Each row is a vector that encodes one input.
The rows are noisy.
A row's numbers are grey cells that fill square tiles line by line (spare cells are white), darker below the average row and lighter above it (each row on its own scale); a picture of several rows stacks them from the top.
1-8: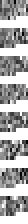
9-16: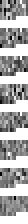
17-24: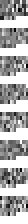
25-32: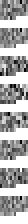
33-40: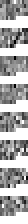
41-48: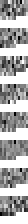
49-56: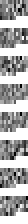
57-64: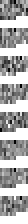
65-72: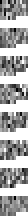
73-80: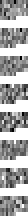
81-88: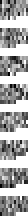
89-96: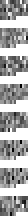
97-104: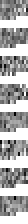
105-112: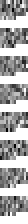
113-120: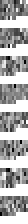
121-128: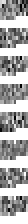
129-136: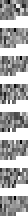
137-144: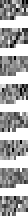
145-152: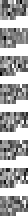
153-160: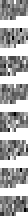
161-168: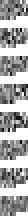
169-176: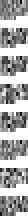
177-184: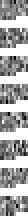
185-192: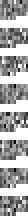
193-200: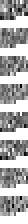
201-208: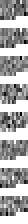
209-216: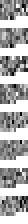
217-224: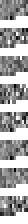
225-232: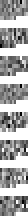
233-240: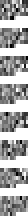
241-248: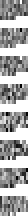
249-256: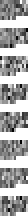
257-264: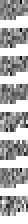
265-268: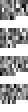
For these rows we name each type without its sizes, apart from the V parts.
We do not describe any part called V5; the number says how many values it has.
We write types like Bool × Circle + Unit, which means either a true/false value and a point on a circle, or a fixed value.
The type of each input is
List(Bool × V5).
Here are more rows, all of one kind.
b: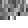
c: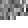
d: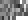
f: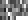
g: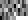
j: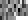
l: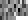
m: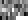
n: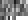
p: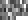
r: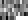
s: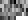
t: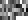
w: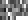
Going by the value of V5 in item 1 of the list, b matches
c, g, j and l.
